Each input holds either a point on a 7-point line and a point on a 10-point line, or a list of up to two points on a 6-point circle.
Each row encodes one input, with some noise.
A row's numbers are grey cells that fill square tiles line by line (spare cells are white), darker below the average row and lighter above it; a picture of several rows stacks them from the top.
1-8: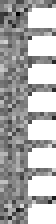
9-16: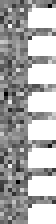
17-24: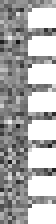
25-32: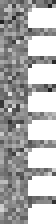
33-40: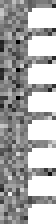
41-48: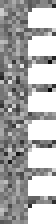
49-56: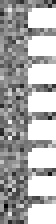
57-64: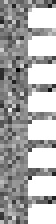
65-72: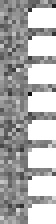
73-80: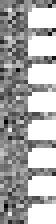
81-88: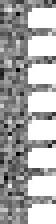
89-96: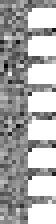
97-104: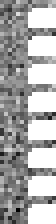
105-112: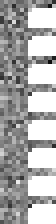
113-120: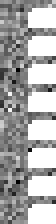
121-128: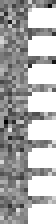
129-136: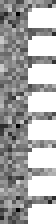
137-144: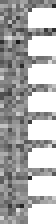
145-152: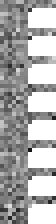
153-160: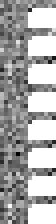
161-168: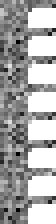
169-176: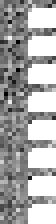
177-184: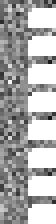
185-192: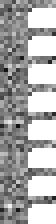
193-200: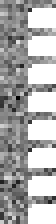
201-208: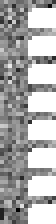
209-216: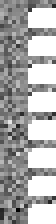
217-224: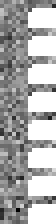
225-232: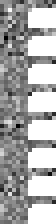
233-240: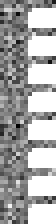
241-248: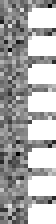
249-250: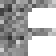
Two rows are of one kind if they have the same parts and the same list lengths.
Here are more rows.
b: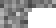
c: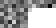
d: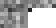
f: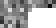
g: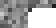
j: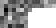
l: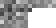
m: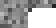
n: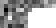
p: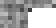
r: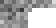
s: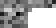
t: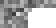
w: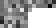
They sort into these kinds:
b, g, m, t
c, f, s, w
d, l, p, r
j, n

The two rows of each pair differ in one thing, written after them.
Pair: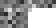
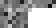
the place on the 10-point line
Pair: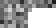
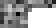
the place on the 7-point line
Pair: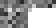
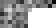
the place on the 10-point line
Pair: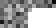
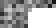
the place on the 7-point line
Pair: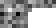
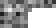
the place on the 10-point line
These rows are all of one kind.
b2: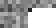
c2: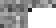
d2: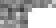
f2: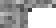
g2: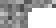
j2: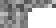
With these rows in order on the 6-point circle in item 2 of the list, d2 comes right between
c2 and g2.
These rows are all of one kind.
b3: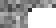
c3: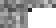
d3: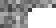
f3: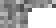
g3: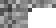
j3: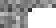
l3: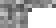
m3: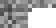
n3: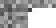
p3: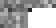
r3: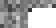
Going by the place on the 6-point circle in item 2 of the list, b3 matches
d3, g3 and r3.
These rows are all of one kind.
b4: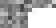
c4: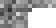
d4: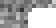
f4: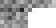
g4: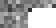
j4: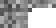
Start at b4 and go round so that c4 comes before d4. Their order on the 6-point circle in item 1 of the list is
b4, g4, j4, c4, f4, d4.
